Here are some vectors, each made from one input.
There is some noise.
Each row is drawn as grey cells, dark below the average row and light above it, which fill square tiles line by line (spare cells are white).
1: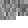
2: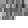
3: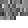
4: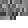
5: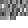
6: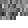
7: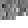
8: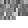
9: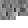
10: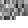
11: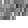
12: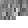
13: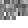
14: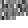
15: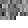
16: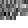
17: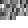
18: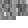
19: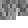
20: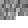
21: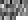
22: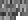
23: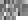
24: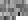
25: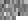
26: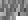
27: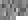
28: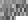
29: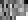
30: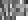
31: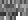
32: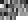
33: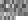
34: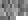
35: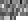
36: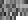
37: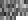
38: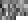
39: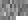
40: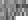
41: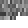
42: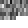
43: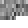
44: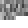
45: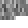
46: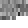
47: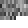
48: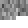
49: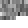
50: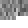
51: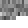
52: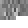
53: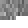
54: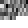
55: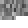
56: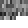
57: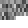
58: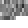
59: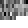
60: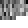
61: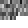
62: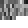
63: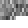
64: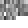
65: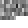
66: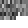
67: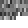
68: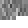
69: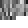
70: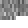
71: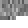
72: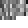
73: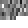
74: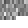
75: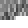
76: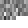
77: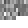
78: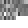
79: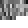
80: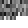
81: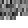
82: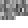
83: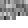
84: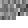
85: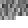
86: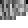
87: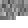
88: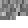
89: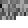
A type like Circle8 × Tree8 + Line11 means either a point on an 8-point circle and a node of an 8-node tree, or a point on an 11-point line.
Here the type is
Circle6 × Line5 + Line6.
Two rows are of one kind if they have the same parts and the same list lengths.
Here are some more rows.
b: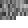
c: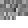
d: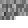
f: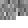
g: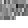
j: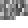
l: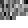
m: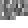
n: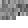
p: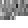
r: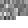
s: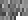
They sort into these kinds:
b, l, s
c, d, f, g, j, m, n, p, r

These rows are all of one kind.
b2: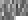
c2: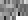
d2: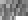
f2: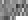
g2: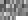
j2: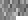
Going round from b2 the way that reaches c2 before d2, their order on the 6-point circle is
b2, f2, c2, j2, g2, d2.
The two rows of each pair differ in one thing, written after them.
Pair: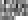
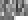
the place on the 5-point line
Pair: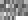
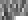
the place on the 6-point circle
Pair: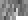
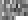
the place on the 6-point circle
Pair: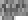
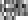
the place on the 5-point line
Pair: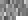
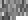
the place on the 6-point circle
